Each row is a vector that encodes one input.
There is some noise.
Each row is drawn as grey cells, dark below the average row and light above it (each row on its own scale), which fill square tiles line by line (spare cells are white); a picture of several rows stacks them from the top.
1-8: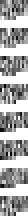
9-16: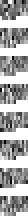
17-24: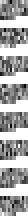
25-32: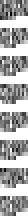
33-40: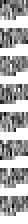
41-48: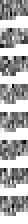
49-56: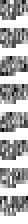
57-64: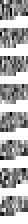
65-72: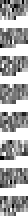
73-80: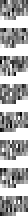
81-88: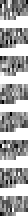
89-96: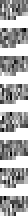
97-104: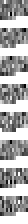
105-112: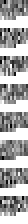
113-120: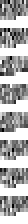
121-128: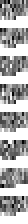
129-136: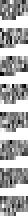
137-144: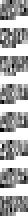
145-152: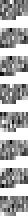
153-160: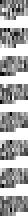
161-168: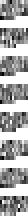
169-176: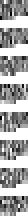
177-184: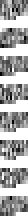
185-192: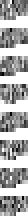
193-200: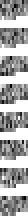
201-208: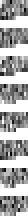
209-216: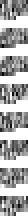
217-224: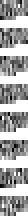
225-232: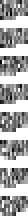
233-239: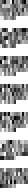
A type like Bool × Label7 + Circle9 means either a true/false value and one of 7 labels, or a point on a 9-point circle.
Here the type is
Bool × Circle9 + Line4 × Line10.
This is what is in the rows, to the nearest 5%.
About 40% of them hold a point on a 9-point circle and a true/false value. The rest hold a point on a 4-point line and a point on a 10-point line.
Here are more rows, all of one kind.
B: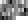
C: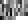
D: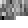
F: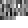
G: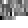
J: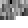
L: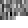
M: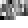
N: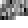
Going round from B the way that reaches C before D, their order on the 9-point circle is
B, J, G, M, C, D, F, N, L.
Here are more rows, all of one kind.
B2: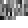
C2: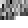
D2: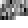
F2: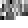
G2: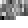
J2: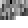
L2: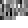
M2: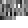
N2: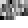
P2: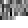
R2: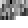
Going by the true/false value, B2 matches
L2, M2 and P2.
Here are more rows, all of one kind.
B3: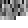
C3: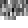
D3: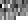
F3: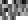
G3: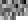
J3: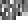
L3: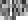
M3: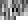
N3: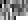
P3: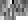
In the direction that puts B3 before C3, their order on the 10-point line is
B3, D3, N3, C3, M3, P3, L3, G3, J3, F3.
